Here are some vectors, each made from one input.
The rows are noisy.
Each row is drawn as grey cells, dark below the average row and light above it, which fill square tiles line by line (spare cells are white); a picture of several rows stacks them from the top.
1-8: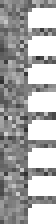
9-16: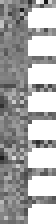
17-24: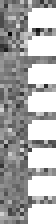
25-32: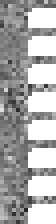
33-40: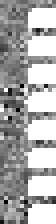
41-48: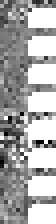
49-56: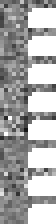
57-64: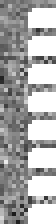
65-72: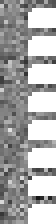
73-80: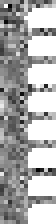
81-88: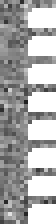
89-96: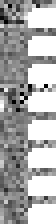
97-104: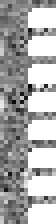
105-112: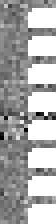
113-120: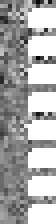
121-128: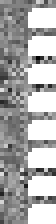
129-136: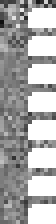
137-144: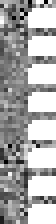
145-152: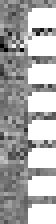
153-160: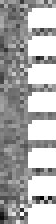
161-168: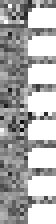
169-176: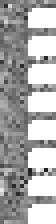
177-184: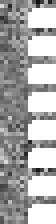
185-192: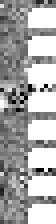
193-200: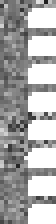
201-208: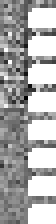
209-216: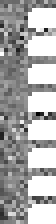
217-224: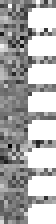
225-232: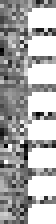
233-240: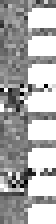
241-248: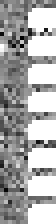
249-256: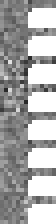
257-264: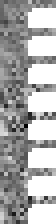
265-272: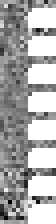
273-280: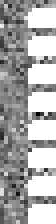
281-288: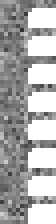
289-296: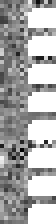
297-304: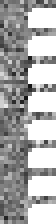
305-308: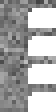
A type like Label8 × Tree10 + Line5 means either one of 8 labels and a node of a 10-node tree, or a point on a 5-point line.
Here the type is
Bool × (Circle20 + Unit) + Line14.
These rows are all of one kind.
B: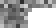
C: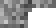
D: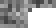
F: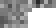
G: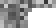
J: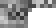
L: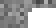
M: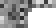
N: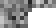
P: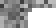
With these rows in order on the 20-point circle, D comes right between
M and N.
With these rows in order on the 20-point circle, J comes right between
F and G.
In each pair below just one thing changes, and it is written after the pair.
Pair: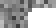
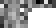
the place on the 20-point circle
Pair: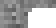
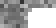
the true/false value
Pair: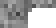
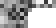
the place on the 20-point circle
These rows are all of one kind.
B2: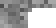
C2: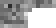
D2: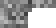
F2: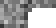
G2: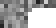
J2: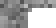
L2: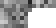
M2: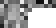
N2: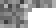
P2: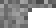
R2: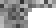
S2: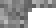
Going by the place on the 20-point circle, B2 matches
C2, L2 and M2.
